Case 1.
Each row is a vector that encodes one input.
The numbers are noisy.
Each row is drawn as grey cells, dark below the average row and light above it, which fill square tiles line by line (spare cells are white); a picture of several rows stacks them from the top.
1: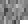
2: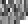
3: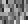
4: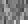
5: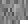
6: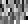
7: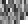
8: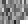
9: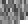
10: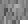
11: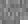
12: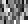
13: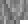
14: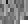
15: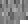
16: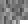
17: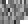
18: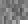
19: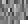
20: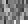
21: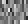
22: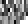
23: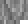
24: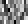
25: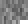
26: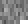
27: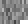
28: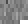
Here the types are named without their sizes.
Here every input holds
a point on a line.
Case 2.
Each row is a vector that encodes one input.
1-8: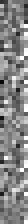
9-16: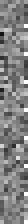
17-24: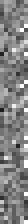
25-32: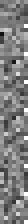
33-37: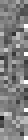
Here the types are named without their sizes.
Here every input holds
a node of a tree.
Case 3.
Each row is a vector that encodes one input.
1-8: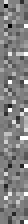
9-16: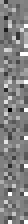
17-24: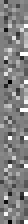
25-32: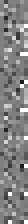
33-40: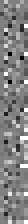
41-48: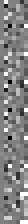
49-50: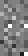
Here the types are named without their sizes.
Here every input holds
a point on a line.
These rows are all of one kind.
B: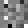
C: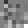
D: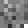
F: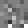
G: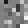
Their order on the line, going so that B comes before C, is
B, D, F, C, G.
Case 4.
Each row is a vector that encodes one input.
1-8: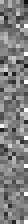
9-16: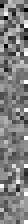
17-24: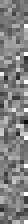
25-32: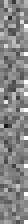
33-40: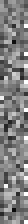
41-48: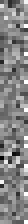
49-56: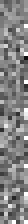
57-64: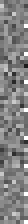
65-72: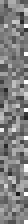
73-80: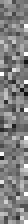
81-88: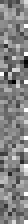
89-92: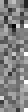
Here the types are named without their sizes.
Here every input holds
a point on a line.
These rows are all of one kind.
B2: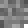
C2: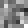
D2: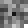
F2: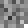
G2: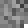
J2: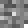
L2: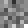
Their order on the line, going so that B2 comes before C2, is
J2, G2, B2, D2, L2, F2, C2.
